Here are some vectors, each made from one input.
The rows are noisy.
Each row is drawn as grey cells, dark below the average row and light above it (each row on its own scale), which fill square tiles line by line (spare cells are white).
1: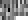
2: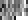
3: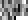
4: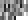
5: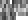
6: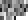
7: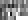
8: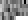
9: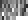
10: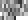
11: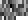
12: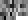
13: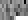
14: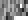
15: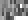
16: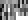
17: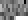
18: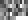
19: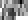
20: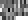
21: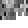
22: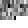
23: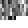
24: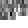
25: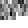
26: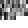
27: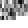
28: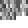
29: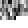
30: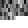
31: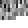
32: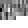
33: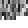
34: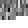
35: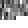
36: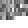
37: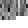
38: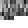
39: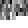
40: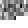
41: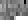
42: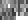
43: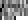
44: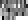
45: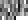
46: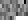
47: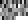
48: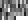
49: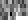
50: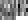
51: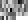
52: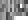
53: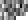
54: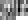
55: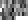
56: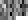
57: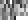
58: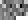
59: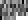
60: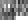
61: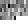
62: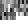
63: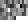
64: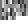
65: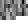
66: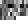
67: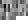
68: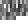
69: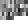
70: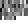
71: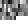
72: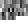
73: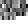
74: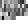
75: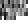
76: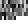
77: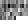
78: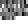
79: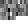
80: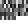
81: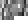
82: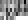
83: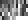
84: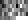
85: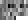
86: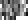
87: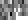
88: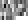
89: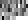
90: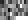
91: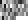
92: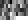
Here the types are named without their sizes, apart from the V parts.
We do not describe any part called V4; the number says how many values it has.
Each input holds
a true/false value, together with either a point on a line, or a value of V4.
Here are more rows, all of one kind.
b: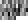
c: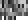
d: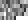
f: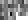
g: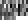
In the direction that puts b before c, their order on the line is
f, g, b, c, d.
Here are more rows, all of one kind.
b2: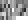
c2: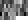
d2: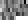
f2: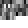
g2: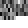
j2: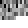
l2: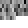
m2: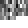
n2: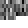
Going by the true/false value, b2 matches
d2 and j2.
